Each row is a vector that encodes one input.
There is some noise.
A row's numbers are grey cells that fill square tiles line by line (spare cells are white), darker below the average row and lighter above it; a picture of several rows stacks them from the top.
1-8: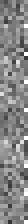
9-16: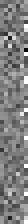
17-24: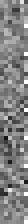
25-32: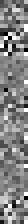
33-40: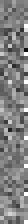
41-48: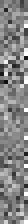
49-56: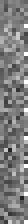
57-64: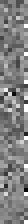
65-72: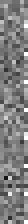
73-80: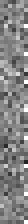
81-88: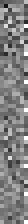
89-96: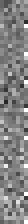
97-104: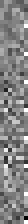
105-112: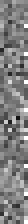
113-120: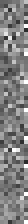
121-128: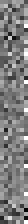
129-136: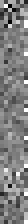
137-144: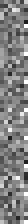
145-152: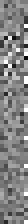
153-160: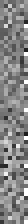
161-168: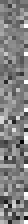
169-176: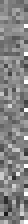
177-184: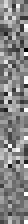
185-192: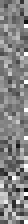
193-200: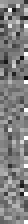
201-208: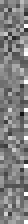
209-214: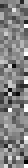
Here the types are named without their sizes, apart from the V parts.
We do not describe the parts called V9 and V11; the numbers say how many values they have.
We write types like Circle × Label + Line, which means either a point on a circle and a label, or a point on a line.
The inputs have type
Line × (Line + V9) × V11.
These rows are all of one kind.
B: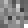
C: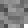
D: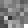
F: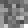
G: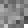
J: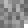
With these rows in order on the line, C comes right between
F and J.
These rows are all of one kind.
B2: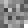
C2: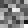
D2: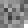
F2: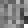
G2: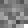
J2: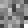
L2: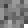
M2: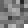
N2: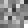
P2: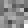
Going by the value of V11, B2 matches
F2 and L2.
